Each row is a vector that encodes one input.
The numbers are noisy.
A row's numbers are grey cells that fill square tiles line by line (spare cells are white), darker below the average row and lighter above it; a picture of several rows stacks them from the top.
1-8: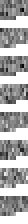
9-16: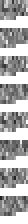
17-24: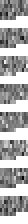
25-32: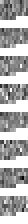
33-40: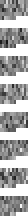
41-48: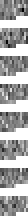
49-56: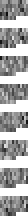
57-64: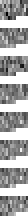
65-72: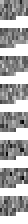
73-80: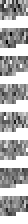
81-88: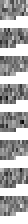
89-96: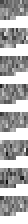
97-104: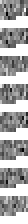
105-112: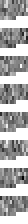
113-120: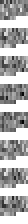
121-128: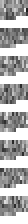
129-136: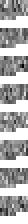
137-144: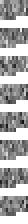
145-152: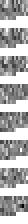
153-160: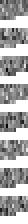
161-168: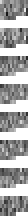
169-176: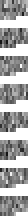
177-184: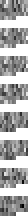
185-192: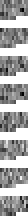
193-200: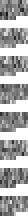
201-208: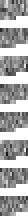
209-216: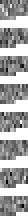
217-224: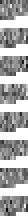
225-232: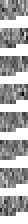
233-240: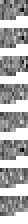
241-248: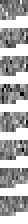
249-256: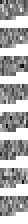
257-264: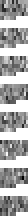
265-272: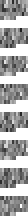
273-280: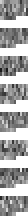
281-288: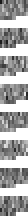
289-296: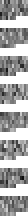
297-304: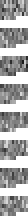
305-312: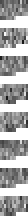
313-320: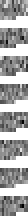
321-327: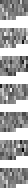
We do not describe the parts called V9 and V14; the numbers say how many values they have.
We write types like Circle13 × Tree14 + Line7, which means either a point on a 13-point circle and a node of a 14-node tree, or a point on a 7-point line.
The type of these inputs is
Bool × Label6 × V9 + Line13 + V14.
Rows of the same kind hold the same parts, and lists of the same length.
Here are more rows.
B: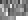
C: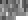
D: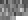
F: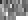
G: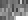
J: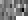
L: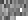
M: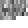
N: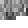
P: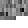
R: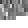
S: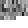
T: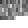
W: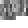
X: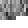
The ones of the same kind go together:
B, C, D, F, G, L, R, T
J, N, P, W, X
M, S

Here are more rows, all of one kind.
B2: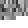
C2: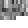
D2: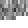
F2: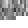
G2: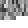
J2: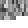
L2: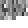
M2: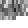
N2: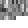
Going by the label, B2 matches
D2 and F2.
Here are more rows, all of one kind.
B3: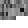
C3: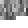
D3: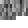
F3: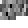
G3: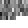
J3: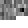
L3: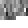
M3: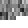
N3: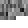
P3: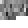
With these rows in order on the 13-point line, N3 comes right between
B3 and M3.
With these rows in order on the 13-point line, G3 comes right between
D3 and M3.
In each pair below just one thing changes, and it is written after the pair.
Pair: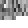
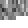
the label
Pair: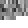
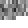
the true/false value
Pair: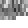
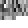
the true/false value
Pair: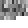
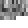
the true/false value
